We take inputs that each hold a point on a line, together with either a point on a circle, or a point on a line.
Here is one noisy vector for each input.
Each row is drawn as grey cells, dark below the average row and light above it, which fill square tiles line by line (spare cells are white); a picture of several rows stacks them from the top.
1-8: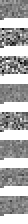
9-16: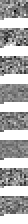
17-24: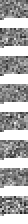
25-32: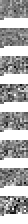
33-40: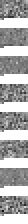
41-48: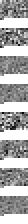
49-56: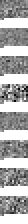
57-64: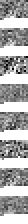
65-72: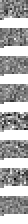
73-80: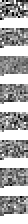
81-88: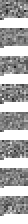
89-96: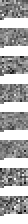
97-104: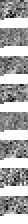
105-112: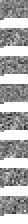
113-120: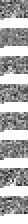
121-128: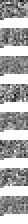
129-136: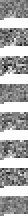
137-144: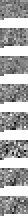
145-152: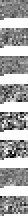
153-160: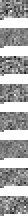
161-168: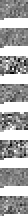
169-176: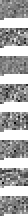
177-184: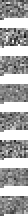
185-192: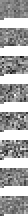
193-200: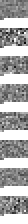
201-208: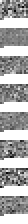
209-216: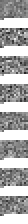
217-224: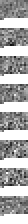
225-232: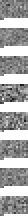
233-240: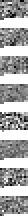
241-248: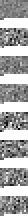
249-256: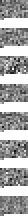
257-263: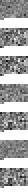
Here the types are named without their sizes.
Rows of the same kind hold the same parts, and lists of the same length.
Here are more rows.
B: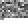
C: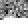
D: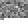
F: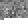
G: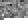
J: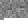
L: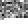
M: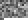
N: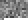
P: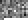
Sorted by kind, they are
B, D, G, J
C, F, L, M, N, P

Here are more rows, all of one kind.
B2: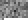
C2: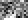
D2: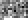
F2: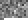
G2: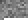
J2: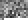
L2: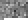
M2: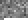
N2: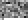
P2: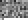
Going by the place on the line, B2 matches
C2 and P2.
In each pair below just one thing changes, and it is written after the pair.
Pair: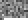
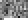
the place on the circle
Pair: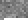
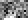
the place on the line
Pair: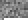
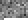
the place on the line
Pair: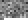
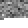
the place on the line
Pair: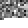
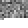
the place on the line
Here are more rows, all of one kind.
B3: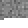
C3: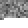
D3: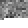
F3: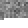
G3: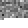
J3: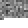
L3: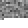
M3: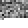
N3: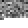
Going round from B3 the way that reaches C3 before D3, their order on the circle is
B3, G3, L3, M3, C3, D3, N3, J3, F3.
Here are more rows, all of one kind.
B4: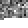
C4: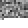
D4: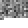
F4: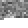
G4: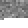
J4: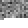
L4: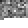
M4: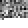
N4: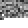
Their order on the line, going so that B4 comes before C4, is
B4, D4, M4, G4, L4, J4, C4, N4, F4.
